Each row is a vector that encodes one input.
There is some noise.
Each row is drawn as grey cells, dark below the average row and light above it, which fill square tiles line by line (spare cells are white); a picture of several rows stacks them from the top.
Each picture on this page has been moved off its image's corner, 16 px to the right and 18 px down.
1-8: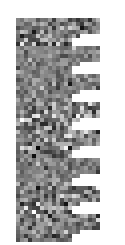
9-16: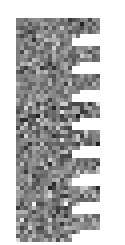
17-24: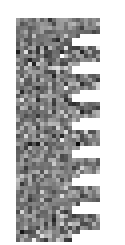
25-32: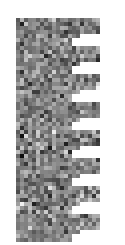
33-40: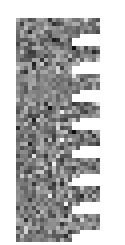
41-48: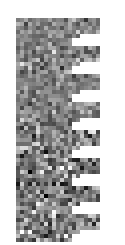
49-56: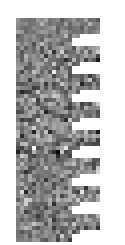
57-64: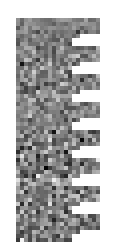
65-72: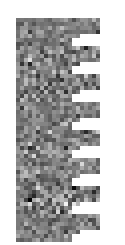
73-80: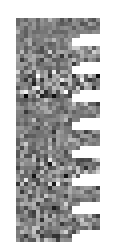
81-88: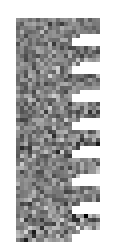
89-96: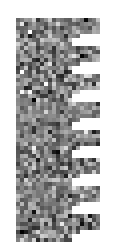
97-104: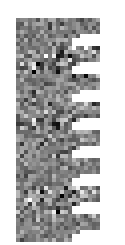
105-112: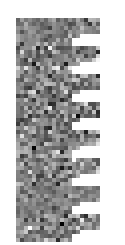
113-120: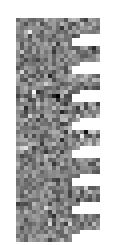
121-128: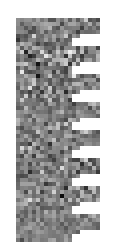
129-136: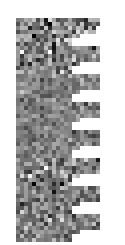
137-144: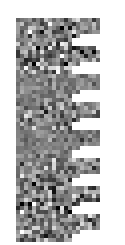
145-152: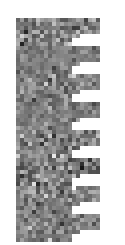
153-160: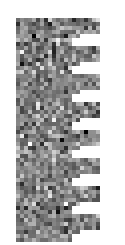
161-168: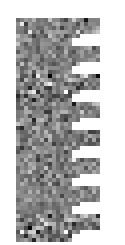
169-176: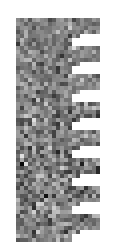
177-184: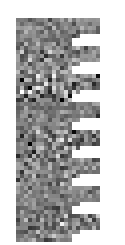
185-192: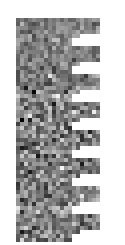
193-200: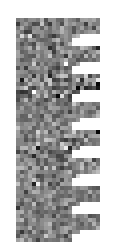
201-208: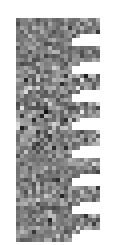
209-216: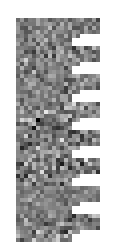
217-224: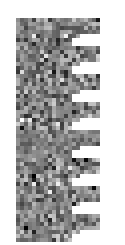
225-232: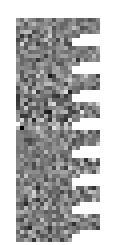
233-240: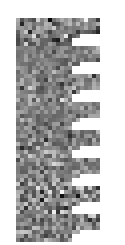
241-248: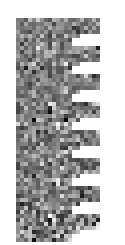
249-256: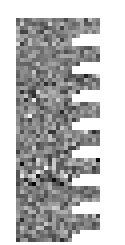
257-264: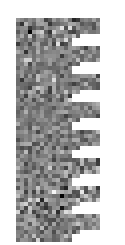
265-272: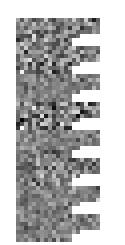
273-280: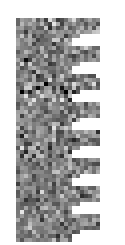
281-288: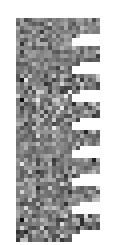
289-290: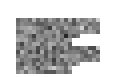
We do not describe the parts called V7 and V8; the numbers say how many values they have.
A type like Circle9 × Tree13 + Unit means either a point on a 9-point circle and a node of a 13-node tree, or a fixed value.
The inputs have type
(Circle6 × Line4 × V7 + Label11) × (Line6 + V8).
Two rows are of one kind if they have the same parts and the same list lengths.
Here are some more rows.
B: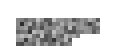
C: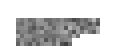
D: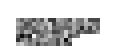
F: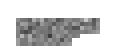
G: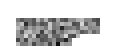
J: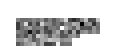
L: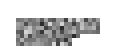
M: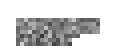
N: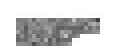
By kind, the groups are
B, C, L
D, N
F, G, J
M

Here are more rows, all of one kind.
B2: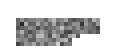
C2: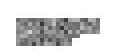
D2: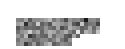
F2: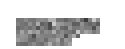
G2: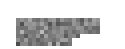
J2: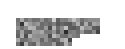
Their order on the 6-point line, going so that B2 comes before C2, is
D2, F2, B2, C2, G2, J2.
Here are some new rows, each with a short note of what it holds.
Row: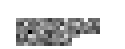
one of 11 labels and a value of V8
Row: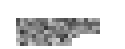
one of 11 labels and a value of V8
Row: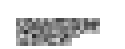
one of 11 labels and a value of V8
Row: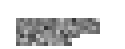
a point on a 6-point circle, a point on a 4-point line, a value of V7 and a value of V8
